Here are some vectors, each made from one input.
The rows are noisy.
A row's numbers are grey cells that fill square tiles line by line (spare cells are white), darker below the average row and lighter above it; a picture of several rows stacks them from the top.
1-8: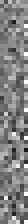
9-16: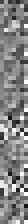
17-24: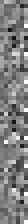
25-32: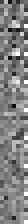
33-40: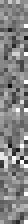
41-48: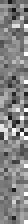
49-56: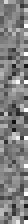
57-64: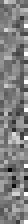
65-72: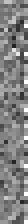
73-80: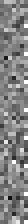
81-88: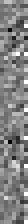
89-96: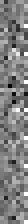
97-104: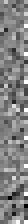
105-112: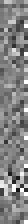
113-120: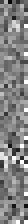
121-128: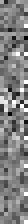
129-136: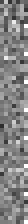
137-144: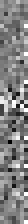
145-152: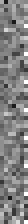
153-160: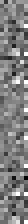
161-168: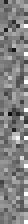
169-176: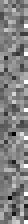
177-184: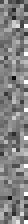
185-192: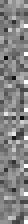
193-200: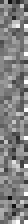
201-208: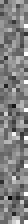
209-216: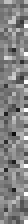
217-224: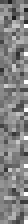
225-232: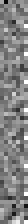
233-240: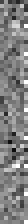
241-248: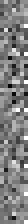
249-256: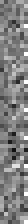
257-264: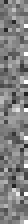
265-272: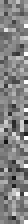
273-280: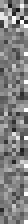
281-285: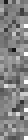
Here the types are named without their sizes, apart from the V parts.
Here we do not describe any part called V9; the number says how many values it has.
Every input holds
a list of items, each either a label and a value of V9, or a point on a line.
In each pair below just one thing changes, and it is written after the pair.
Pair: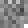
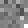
the label in item 1 of the list
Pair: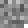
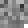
the value of V9 in item 1 of the list
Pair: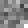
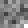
the value of V9 in item 2 of the list
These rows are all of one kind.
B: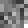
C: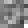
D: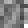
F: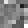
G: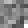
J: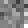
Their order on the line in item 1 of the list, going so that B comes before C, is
J, B, C, G, D, F.
